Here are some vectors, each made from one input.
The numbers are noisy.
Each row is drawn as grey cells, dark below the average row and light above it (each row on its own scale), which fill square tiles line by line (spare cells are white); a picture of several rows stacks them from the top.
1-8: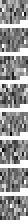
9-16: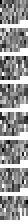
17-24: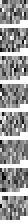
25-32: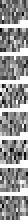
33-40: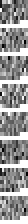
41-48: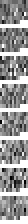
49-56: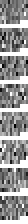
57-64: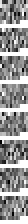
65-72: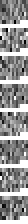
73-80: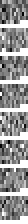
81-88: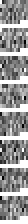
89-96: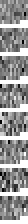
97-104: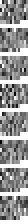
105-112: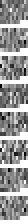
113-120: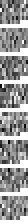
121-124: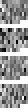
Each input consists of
one of 7 labels, a node of an 11-node tree and a true/false value.
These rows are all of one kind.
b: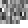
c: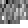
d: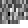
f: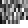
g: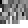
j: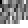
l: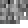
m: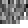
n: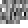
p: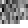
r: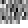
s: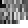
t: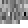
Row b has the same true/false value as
n, r and t.
